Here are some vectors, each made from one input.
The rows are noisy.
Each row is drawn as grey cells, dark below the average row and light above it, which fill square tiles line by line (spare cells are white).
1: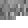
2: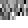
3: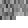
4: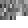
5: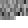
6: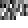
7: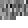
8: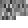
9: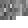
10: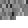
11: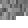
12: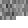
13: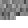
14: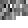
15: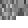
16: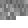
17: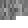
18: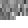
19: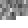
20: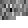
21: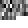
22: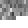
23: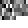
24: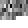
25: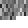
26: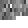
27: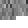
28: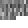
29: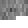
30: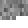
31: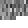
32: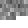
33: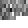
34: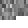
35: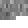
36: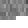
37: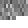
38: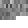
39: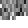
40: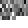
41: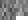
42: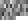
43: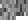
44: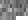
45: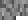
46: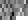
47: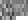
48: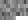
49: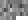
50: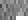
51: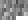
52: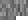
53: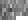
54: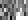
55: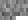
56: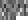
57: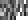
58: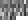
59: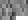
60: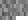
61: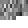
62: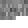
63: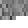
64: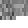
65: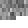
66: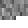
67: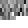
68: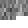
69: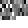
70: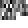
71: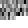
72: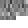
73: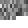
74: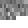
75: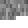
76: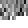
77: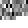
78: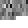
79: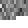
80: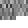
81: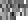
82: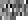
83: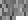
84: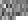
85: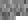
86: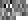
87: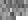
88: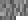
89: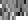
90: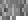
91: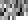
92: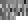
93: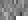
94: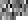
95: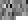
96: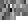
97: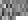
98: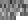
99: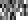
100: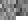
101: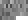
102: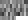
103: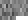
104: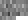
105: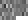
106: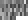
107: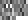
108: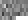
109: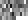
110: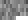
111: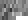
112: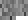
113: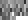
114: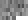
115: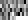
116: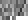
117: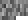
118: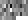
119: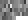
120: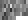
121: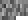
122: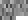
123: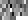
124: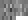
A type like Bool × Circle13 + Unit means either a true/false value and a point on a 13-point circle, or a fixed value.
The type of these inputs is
(Line7 + Tree7) × Tree9 × (Tree9 + Unit).
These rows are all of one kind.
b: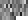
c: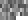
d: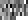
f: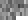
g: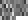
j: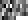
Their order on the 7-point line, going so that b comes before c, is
b, j, d, g, c, f.
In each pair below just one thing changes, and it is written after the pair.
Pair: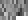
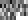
the place on the 7-point line
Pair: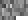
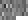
the place on the 7-point line
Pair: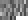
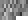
the place on the 7-point line
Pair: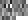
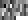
the place on the 7-point line
